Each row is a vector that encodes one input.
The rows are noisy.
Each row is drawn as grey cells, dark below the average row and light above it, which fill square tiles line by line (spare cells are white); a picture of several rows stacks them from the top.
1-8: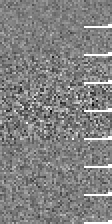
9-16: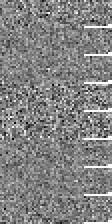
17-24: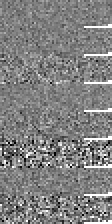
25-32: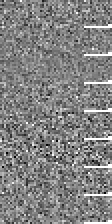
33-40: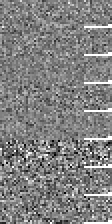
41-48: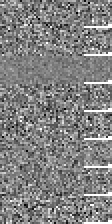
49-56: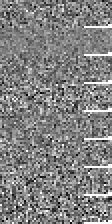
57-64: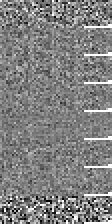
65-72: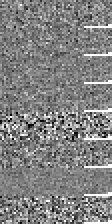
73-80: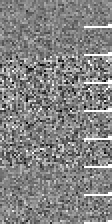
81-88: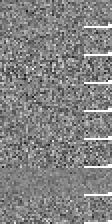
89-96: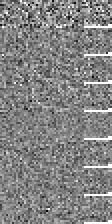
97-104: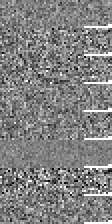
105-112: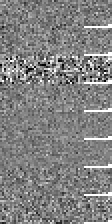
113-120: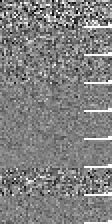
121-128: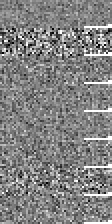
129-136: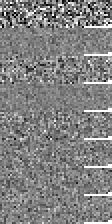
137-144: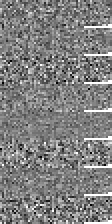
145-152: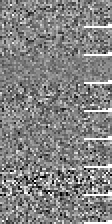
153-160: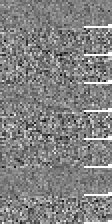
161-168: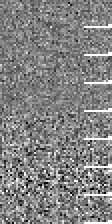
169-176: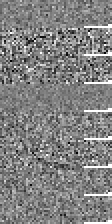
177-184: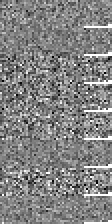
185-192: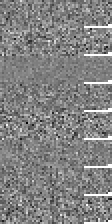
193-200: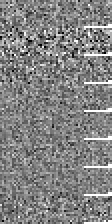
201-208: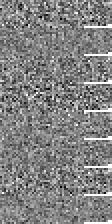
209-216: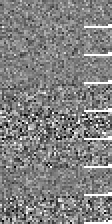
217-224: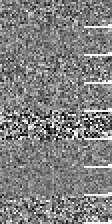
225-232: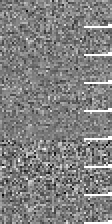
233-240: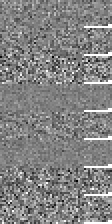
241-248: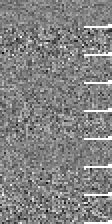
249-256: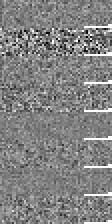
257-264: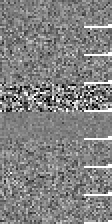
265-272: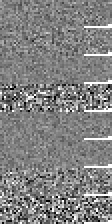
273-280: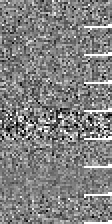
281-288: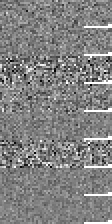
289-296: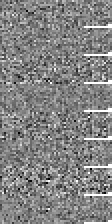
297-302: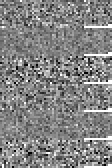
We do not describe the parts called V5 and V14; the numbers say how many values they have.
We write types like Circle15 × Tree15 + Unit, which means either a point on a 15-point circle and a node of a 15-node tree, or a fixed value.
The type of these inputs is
Line12 × (Line12 + V5) + V14.
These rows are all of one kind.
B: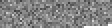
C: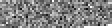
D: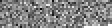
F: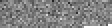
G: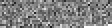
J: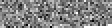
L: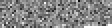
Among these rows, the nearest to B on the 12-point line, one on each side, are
C and J.
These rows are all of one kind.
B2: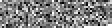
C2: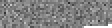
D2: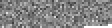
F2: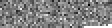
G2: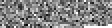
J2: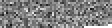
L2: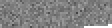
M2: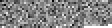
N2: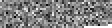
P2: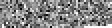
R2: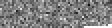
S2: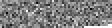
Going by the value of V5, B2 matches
D2 and G2.
